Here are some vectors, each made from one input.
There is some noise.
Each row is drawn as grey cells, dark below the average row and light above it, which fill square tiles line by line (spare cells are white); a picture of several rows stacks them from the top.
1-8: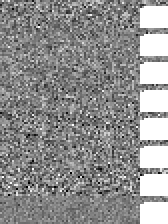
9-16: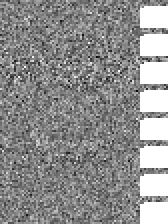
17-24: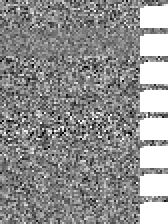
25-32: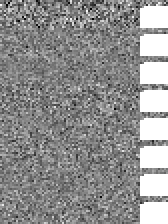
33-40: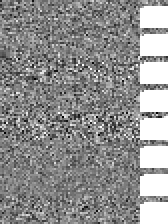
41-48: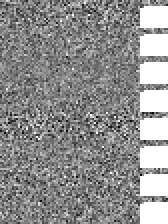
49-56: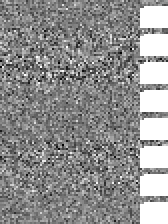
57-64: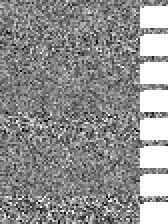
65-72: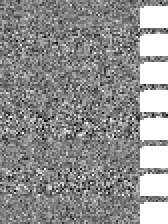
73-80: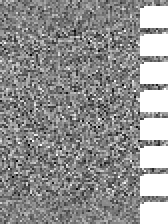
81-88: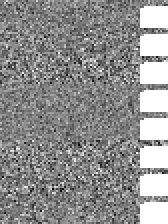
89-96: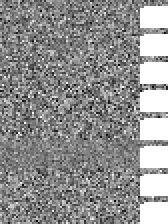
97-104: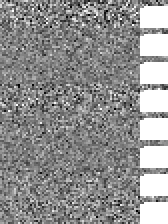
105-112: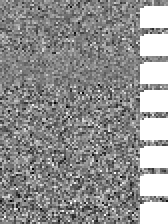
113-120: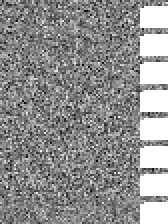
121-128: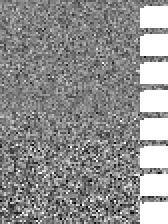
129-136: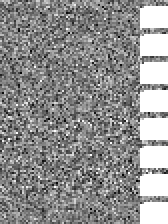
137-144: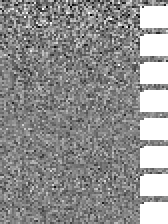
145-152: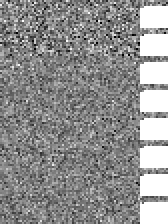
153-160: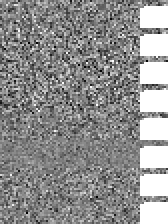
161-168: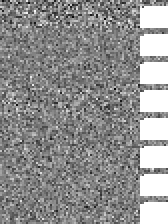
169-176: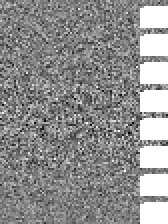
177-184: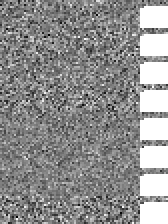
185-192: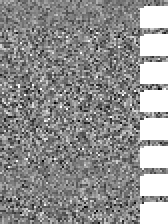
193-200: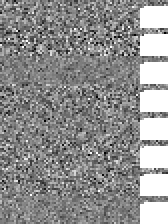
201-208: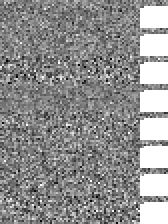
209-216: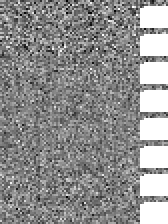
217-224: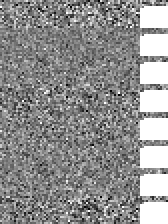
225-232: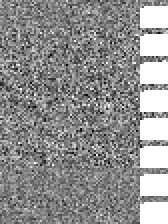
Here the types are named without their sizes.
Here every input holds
a point on a circle, a label and a point on a line, together with either a point on a circle, or a point on a line.
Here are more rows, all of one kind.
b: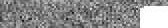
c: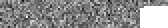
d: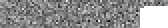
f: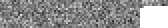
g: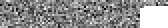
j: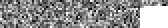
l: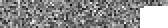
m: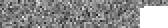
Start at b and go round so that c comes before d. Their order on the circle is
b, m, c, d, j, f, g, l.
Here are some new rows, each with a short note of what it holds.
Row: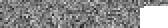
a point on a circle, a label and a point on each of two lines
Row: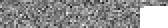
a point on a circle, a label and a point on each of two lines
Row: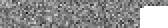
a point on a circle, a label and a point on each of two lines
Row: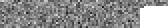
a point on a circle, a label and a point on each of two lines
